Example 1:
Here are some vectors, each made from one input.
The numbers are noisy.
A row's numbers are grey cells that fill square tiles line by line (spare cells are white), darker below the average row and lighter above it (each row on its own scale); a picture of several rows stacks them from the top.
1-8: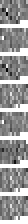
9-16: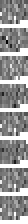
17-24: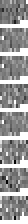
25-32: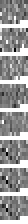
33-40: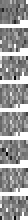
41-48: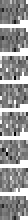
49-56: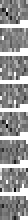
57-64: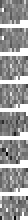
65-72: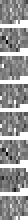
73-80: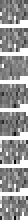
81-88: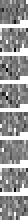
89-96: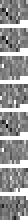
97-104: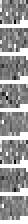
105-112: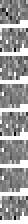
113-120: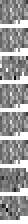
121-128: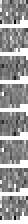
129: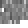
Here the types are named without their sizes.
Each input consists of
a label.
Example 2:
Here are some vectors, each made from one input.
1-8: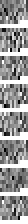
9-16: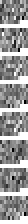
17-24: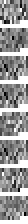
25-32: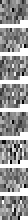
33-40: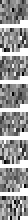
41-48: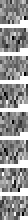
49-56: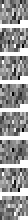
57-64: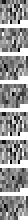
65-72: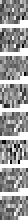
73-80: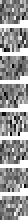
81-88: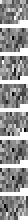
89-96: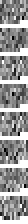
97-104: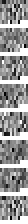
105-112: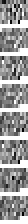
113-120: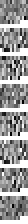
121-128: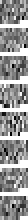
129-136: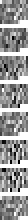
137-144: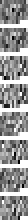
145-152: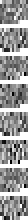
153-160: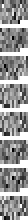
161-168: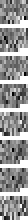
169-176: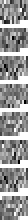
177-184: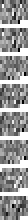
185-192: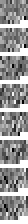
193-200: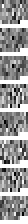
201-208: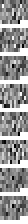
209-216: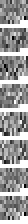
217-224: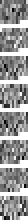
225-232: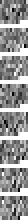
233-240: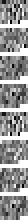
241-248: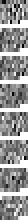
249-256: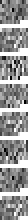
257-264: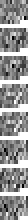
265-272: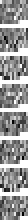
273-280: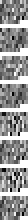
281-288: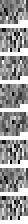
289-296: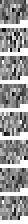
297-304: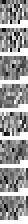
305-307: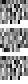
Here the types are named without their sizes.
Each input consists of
a node of a tree.
